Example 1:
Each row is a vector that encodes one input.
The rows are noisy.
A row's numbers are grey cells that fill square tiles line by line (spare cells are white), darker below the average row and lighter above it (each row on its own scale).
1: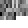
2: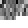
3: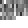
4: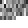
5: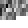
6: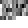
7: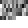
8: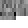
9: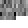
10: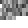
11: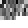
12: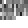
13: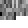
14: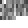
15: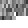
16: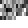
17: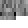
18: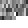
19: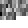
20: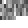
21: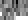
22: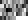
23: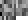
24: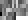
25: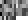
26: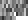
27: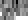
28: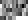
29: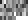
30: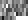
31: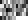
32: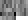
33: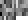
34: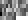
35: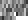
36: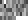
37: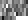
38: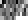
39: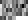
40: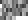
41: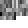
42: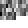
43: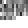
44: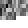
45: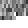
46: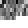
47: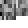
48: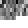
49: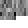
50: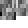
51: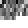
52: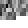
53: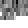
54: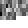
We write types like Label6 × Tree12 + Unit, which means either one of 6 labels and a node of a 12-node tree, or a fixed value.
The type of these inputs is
Bool × (Tree8 + Unit).
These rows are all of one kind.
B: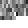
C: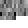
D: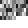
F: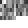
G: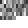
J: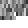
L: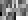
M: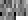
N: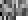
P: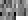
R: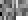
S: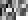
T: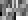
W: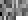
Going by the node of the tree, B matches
J, R and W.
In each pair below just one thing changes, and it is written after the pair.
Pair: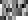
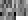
the true/false value
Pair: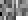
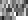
the true/false value
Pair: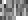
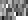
the node of the tree
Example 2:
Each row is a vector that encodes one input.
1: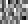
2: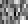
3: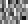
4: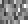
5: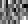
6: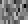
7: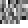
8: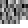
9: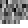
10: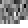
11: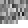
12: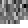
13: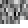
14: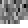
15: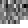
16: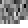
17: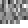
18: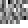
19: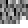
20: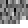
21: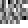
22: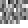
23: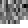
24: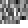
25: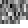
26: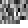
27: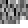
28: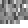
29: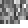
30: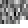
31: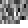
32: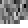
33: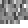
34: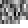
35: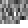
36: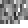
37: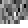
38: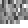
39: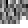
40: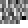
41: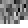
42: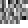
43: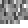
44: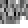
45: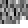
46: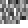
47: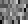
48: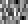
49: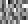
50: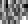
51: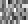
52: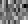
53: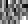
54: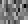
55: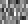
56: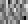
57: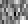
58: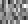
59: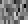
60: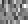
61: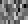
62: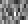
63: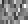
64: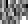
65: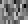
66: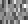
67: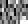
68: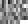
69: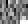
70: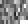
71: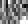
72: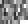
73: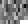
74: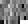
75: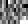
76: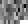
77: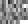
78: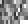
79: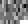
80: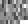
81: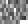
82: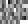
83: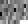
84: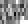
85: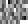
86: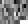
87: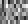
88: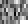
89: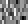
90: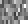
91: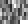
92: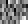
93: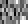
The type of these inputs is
(Bool × Bool × Bool × Bool + Unit) × Label10.
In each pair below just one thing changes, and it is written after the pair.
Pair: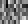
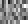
one of the four true/false values
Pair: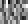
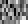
one of the four true/false values
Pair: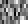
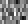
one of the four true/false values
